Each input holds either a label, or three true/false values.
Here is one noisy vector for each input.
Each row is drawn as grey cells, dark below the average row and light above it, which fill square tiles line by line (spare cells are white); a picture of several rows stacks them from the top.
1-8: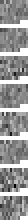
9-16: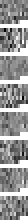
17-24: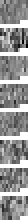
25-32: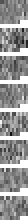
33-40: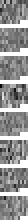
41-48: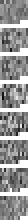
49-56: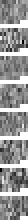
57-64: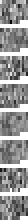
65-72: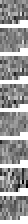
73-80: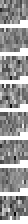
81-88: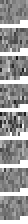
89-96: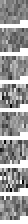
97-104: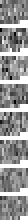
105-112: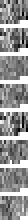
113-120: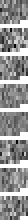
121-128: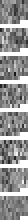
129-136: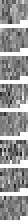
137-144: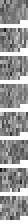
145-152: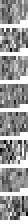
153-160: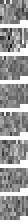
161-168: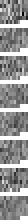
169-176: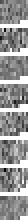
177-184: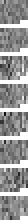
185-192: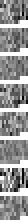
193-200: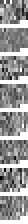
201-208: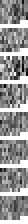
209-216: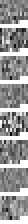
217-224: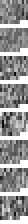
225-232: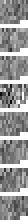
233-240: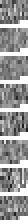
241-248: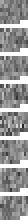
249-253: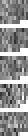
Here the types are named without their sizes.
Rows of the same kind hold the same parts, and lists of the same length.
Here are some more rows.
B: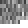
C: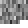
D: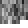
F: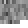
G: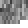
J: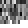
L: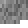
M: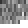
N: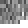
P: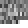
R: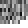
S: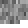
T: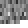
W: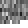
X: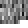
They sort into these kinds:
B, C, D, F, G, J, L, M, N, R, S, W
P, T, X

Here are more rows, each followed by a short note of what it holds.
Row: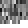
three true/false values
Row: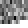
a label
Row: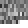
a label
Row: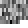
three true/false values
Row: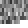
a label
